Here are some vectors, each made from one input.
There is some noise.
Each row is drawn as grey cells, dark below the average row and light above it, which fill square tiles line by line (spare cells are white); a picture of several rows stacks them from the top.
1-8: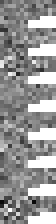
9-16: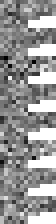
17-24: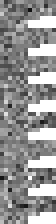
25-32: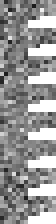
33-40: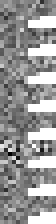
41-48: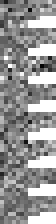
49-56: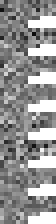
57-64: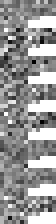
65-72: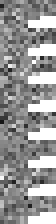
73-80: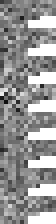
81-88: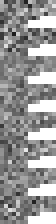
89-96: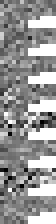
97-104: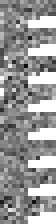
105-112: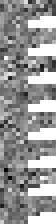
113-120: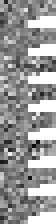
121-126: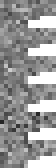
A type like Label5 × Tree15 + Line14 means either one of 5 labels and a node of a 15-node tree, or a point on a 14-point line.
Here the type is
(Circle6 + Unit) × Tree12.
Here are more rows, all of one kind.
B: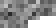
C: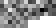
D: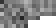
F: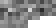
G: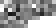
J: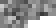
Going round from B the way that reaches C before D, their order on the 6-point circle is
B, C, G, J, D, F.
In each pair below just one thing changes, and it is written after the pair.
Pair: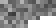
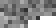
the place on the 6-point circle
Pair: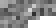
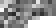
the place on the 6-point circle
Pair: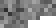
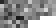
the node of the tree
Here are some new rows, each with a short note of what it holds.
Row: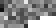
a point on a 6-point circle and a node of a 12-node tree
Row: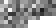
a point on a 6-point circle and a node of a 12-node tree
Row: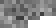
a point on a 6-point circle and a node of a 12-node tree
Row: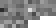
a point on a 6-point circle and a node of a 12-node tree
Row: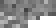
a point on a 6-point circle and a node of a 12-node tree
